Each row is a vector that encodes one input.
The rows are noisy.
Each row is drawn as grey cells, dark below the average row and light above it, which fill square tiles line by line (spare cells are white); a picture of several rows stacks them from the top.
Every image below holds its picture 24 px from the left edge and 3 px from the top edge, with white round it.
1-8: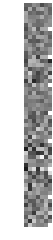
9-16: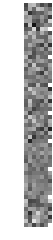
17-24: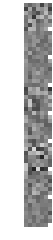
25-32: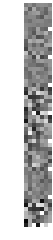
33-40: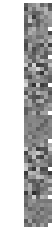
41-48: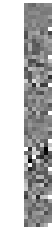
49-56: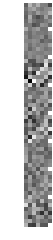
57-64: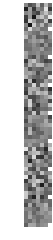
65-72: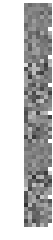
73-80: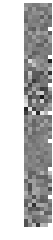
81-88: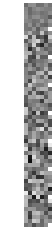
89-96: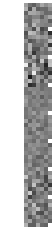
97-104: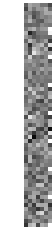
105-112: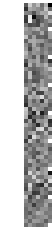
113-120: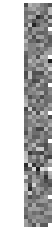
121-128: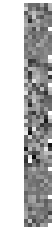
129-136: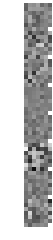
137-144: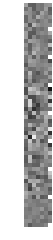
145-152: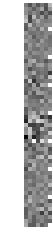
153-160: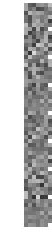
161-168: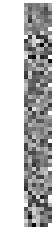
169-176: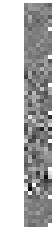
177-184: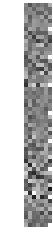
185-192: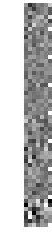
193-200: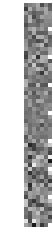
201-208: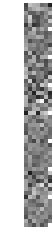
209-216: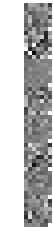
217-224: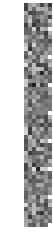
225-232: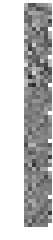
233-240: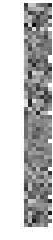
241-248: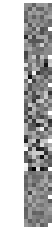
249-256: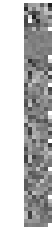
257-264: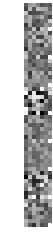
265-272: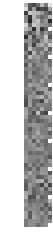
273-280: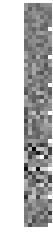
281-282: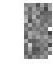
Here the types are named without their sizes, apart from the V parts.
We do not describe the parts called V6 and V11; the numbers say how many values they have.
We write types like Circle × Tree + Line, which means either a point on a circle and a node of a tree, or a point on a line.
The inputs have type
(Bool × Bool × Bool + Unit) × (Line + V11) × V6.
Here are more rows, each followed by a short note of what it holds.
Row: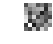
three true/false values, a value of V6 and a value of V11
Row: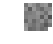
a point on a line, three true/false values and a value of V6
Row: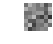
a point on a line and a value of V6
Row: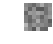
a value of V6 and a value of V11
